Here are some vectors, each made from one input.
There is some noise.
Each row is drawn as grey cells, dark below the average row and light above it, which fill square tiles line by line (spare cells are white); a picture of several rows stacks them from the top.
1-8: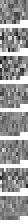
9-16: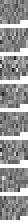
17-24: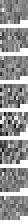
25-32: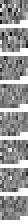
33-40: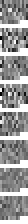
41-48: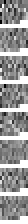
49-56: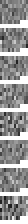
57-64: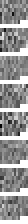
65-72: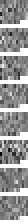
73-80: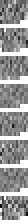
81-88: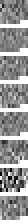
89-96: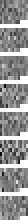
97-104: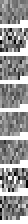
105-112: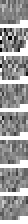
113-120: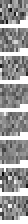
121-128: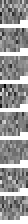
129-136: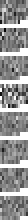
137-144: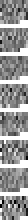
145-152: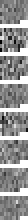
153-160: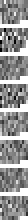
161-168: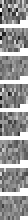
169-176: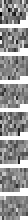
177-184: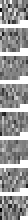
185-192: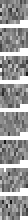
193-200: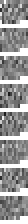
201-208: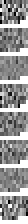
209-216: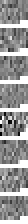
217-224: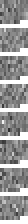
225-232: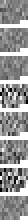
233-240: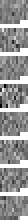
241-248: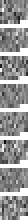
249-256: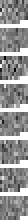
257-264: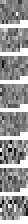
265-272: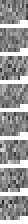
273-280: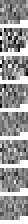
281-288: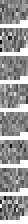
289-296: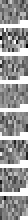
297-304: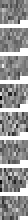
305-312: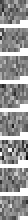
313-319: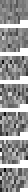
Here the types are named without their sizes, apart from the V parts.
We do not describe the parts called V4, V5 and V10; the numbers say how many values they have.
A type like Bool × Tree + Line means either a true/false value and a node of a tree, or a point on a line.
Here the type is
Line × Tree × (Tree × V4 + Unit) × V5 × V10.
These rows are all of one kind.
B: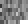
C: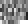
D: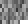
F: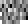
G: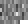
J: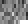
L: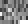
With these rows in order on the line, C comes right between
B and G.
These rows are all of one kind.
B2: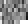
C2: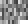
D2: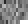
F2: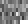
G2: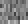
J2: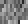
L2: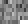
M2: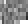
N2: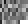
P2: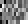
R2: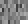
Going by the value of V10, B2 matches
L2, M2 and P2.
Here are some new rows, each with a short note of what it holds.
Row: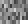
a point on a line, a node of each of two trees, a value of V4, a value of V5 and a value of V10
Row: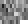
a point on a line, a node of each of two trees, a value of V4, a value of V5 and a value of V10
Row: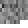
a point on a line, a node of a tree, a value of V5 and a value of V10
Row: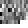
a point on a line, a node of a tree, a value of V5 and a value of V10
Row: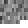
a point on a line, a node of each of two trees, a value of V4, a value of V5 and a value of V10
